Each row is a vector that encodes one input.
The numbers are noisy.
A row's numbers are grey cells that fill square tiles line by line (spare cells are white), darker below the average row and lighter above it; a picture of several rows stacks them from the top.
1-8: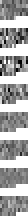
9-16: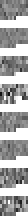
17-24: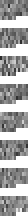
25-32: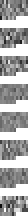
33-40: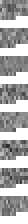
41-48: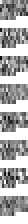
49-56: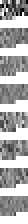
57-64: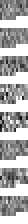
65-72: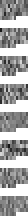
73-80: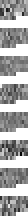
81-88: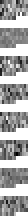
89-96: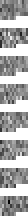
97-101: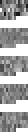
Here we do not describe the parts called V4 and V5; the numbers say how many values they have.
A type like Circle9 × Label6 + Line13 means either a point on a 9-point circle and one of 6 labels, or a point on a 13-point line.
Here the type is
Bool × Bool × Bool × Line3 × Line3 × V4 × V5 + Unit.
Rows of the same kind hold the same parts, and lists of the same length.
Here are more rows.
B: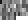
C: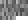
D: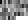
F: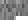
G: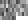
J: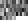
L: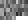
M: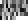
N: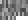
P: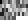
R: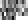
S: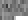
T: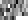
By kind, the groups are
B, C, D, F, G, J, L, M, N, P, S
R, T

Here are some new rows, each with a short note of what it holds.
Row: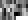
a fixed value
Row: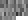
a point on each of two 3-point lines, three true/false values, a value of V4 and a value of V5
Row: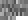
a point on each of two 3-point lines, three true/false values, a value of V4 and a value of V5
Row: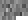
a point on each of two 3-point lines, three true/false values, a value of V4 and a value of V5
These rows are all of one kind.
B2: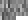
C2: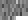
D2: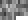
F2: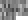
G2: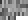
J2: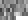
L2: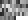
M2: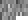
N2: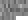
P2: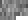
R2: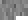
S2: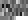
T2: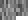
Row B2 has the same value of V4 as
L2 and R2.
